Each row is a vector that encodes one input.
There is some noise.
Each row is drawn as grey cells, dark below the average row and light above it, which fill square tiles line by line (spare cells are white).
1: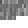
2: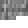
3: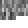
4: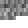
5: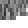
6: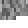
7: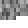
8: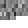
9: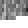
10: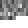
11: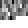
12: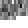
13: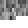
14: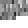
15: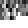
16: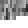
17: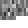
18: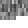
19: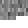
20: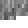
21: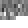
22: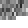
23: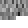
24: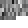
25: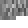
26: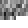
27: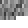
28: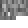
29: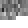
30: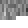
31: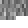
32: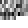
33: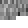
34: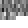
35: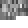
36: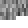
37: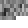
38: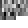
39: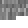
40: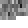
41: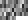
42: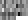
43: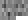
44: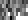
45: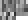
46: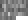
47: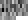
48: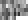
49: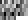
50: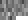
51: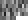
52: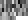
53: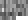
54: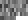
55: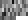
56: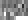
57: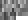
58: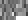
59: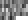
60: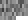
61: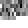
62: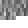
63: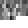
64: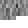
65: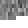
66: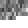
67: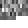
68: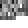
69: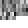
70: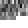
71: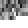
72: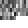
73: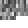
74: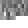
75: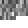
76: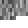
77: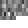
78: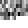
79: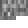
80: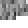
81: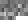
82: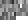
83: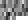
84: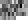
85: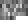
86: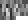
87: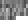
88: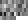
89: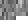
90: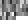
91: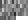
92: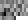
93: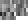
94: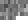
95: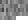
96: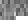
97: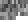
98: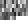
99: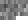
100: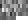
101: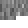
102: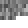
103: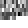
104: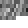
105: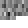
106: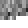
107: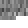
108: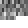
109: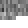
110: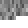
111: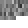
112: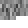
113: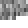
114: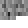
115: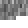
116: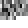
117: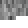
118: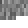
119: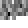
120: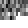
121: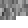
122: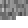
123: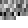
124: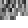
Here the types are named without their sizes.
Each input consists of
either a point on a line, or four true/false values.
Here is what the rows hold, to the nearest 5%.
About 20% of them hold a point on a line. The rest hold four true/false values.
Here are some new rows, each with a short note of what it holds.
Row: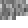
a point on a line
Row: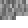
a point on a line
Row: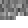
four true/false values
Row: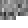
four true/false values
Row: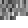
a point on a line
